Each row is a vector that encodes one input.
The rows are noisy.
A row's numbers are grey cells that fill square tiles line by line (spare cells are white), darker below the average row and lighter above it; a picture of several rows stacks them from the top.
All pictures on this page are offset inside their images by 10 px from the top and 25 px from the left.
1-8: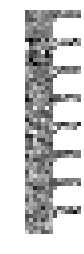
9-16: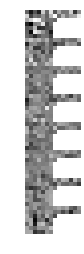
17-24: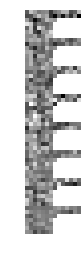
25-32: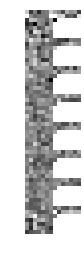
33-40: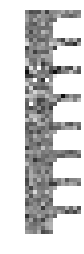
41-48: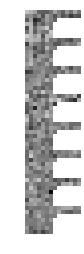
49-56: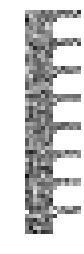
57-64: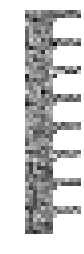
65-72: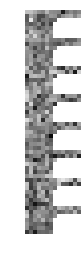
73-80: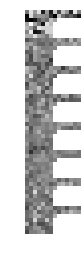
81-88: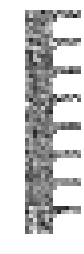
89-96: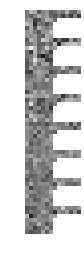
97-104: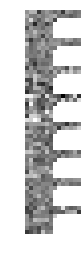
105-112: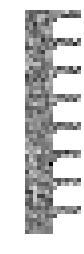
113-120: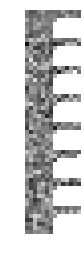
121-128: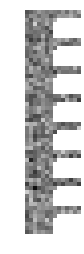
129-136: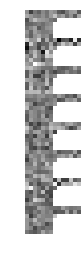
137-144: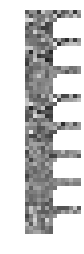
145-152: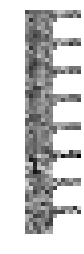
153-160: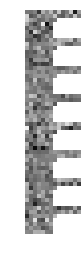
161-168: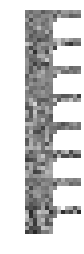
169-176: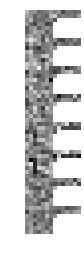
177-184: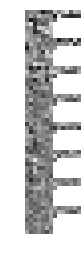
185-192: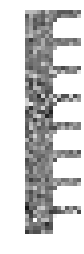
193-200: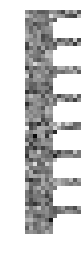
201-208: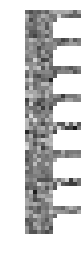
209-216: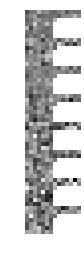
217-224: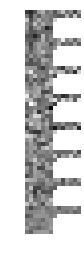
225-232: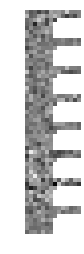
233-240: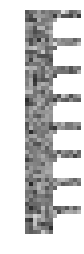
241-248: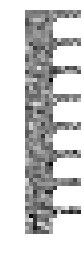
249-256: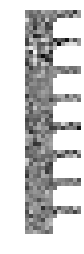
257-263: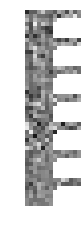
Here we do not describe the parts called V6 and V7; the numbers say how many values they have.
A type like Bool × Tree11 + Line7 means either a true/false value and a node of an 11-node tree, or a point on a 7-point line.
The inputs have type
Label8 + (Line8 + V7) × V6.
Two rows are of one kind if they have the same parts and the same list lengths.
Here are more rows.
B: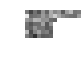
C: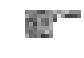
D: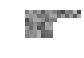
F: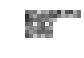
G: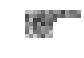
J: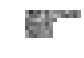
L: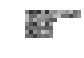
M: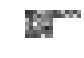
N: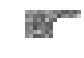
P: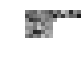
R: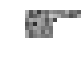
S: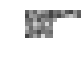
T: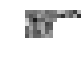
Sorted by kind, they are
B, C, D, M
F, J, L, P, R, S
G, N, T

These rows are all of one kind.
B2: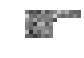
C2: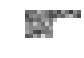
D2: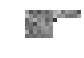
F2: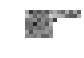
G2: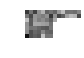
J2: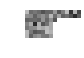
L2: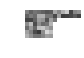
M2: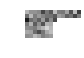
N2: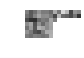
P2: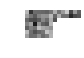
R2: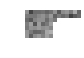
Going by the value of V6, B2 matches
D2, L2 and M2.
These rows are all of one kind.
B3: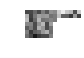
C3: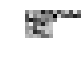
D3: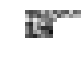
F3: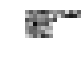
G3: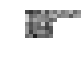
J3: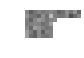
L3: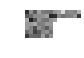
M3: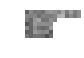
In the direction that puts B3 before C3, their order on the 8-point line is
L3, M3, B3, C3, D3, G3, J3, F3.
